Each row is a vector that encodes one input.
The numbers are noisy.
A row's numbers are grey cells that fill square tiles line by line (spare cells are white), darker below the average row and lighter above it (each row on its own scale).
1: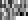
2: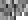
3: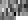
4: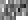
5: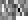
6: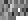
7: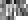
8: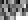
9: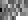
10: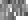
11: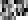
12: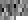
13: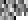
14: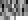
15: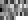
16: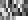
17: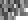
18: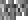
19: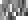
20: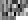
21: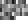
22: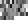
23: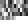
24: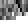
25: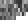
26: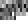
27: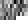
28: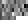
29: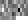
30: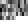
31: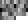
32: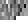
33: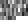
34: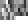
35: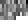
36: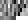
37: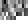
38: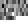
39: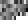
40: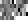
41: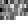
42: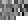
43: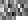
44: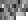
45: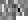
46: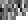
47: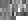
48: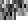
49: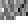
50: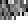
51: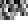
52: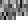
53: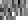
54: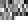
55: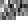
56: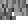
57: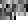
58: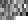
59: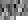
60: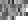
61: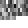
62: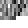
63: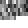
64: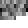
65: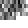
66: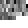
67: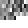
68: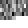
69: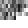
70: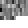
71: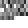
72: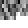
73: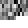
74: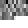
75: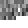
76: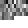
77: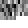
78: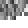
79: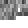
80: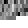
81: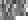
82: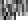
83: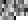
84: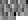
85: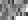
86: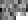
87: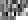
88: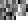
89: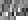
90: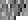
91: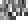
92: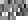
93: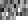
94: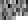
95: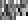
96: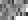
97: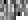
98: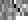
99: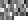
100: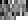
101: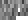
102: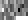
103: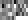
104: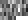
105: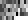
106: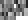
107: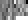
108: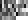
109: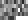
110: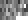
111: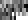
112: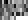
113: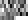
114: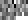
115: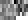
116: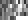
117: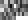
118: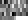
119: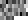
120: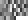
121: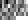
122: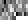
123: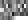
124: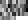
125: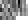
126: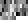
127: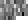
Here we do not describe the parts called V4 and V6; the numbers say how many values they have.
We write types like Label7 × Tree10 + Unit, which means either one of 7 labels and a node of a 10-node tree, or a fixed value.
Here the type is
Bool × (Circle9 + V4) × V6.
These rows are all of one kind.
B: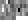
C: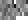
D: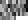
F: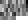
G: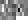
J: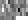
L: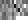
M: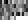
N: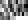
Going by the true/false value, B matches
J and N.
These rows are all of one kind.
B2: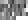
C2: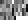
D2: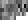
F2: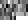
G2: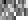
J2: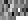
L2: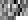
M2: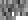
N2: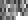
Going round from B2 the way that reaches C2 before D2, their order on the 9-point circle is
B2, L2, G2, J2, C2, F2, N2, D2, M2.
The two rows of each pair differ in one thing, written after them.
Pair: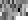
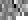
the true/false value
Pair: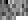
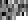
the true/false value
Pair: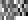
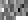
the true/false value
